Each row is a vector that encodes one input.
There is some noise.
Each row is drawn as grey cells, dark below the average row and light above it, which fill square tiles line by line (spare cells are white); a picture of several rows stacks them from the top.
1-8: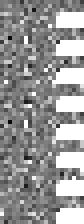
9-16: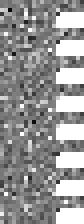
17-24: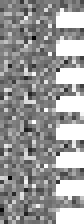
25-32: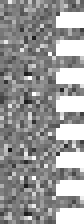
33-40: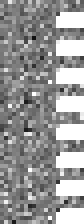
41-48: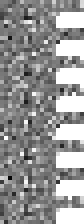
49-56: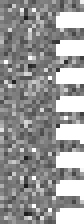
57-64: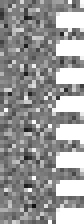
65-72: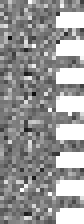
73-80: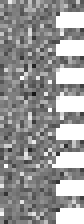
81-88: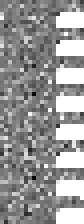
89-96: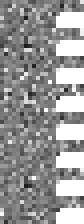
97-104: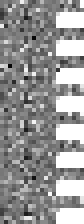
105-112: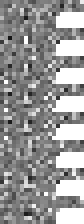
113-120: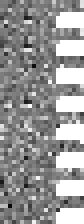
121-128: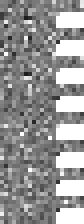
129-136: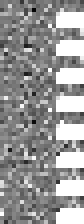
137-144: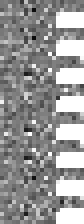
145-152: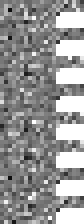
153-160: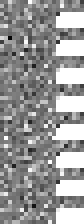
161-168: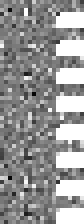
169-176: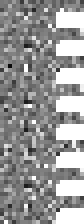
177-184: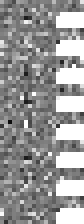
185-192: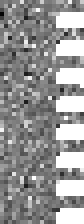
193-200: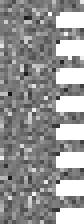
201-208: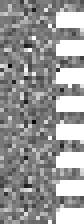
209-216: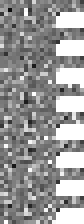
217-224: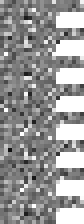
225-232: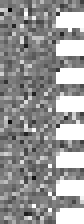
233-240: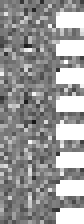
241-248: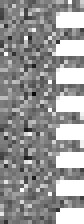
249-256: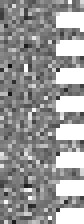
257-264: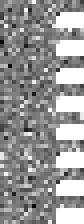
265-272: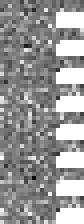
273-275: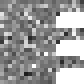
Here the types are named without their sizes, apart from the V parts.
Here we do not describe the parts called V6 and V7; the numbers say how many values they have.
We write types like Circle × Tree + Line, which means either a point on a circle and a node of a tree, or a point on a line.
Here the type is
Bool × Bool × Bool × Bool + Line × (Line + V6) + V7 × V7.
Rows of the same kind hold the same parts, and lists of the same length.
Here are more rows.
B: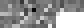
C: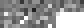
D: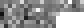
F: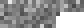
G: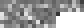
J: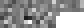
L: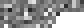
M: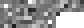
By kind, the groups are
B, C
D
F, G, L, M
J

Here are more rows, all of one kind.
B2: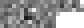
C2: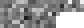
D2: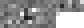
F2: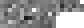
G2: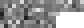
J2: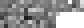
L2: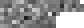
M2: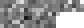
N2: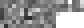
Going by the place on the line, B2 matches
D2 and F2.
